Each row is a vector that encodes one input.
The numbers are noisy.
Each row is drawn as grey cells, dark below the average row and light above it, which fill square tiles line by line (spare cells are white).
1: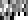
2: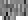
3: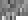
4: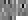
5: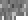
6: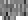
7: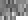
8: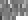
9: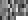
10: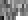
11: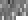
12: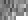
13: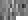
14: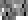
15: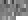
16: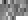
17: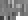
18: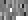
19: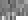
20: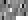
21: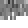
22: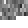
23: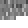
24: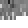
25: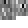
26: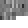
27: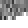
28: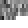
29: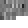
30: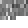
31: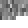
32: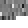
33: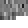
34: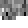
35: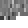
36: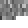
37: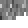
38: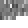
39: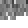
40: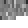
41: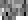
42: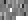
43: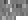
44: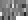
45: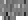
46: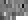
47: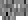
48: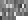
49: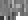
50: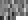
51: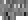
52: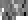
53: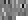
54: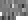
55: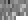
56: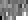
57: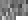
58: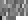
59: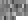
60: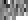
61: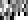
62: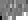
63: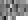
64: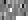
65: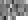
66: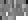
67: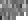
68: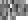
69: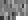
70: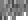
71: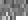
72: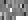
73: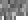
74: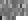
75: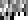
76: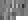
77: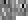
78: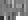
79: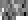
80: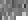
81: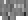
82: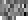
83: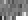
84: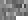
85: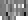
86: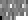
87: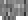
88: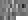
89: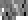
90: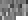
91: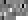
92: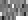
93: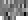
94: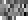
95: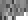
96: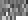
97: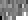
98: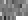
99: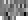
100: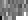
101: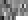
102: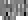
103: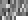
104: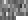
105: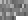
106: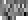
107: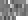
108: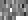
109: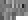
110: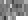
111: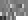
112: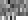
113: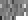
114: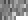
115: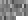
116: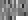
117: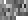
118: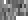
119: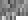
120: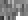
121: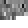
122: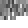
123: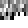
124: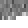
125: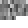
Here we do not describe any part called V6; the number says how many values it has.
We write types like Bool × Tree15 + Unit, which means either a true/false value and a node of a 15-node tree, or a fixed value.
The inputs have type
List2(Bool × V6).
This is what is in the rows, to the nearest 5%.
All of them are lists of up to two items, each a true/false value and a value of V6: about 5% are empty, 35% hold one and 65% two.
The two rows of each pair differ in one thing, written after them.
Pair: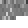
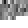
the true/false value in item 2 of the list
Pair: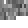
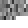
the value of V6 in item 2 of the list
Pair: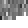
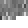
the true/false value in item 1 of the list
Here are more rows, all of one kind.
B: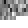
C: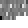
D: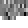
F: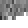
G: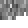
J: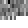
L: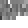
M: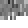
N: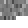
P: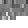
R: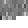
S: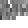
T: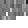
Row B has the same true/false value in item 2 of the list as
C, G and P.
